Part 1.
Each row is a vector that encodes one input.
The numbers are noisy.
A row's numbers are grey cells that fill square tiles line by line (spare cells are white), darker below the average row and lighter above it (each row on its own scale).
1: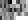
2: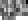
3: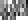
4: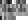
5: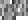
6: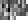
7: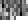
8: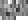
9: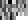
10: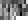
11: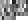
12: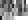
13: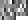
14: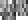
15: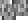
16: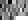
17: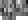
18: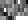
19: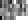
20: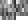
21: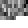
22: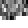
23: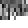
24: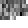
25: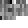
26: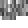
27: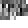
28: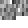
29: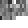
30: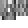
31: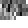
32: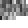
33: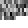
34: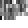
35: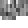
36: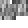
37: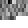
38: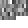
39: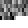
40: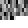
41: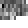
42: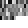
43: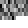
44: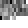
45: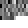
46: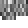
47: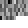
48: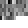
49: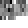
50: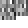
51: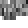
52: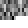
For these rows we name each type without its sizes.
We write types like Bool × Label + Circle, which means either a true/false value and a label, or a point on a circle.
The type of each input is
Line.
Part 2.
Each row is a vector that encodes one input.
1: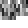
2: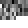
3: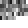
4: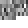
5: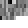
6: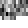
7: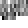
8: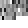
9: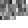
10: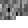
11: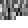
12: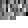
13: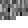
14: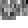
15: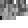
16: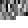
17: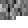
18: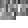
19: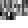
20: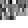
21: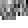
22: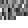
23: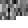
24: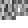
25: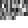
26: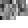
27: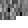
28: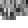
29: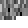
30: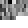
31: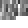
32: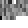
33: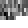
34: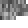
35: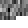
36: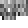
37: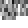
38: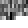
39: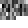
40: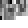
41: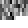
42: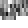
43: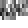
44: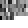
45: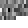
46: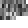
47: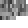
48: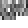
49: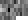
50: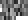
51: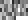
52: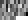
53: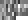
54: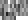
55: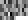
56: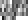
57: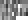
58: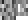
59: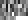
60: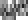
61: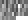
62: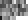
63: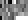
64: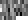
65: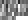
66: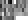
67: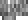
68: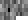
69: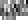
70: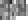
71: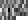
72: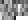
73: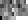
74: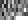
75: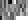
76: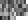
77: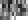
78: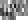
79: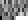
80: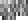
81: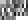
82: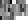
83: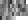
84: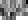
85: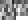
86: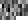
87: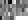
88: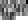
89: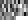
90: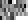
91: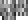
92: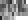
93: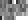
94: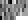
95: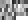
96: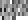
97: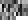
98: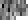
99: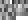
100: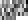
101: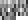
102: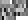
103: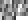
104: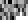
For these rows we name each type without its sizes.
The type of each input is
Line.
